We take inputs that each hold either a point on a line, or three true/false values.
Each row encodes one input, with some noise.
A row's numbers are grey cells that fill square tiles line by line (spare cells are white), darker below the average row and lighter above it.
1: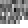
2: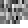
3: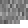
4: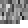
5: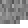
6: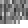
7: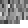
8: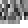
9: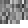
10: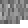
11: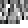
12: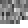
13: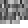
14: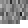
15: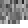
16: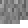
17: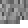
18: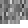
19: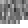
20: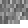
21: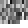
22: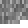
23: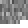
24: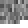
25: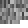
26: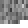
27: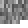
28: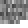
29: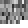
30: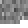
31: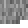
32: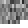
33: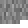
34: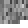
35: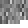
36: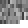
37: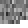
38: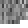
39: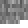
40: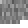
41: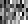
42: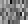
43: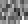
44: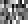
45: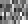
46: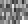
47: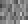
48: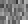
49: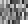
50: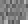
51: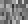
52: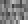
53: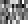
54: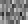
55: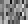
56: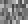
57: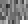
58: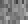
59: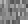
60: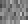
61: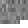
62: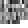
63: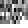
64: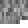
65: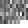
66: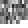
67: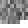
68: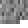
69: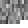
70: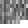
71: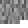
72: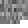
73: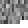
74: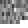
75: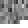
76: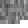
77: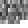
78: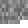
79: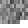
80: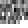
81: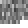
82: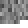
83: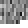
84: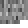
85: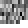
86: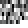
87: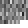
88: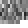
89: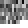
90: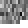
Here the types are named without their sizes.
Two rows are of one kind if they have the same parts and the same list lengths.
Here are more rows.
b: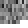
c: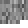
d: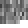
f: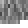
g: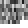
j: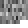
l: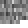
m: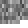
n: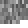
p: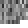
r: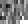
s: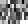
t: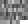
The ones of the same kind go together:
b, d, l, p, r, t
c, f, g, j, m, n, s

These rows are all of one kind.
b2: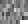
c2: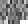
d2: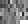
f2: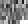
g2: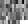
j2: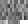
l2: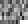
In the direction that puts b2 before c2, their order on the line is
j2, b2, g2, d2, f2, c2, l2.
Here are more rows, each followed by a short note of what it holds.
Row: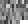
three true/false values
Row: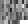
a point on a line
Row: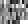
three true/false values
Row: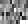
a point on a line
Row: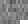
three true/false values
